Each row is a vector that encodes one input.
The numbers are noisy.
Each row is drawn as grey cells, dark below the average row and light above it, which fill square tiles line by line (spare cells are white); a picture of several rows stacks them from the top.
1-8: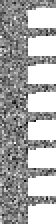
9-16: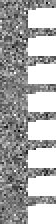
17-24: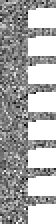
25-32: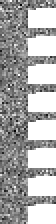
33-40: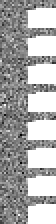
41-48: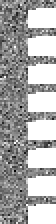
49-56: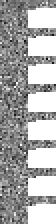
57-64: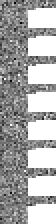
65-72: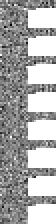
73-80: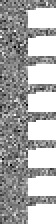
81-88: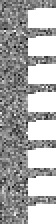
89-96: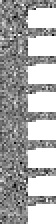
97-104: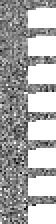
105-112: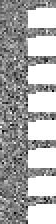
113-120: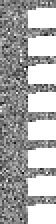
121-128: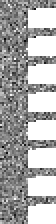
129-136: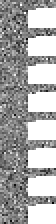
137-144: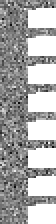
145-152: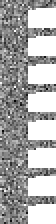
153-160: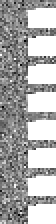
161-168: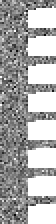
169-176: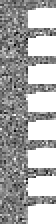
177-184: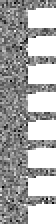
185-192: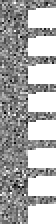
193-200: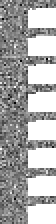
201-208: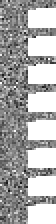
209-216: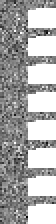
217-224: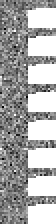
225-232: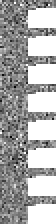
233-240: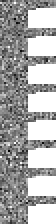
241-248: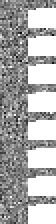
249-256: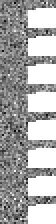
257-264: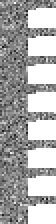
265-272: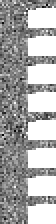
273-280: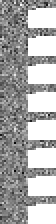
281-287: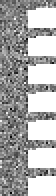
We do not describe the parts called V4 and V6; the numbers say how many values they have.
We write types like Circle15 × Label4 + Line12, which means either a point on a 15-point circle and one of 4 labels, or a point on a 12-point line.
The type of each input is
Label8 × (Line7 + V6) + Line11 × V4.
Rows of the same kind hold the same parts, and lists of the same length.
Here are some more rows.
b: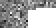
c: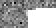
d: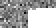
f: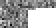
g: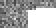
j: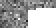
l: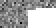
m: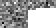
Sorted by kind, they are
b, c, g, j, l
d, f
m

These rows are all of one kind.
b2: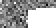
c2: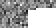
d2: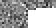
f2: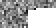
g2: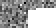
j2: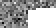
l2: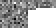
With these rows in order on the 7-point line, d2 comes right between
j2 and l2.
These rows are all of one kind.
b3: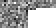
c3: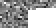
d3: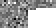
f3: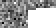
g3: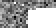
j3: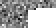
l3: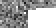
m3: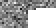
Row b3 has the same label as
d3 and m3.
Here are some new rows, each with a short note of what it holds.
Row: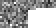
one of 8 labels and a point on a 7-point line
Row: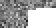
a point on an 11-point line and a value of V4
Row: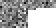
one of 8 labels and a point on a 7-point line
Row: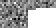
one of 8 labels and a point on a 7-point line
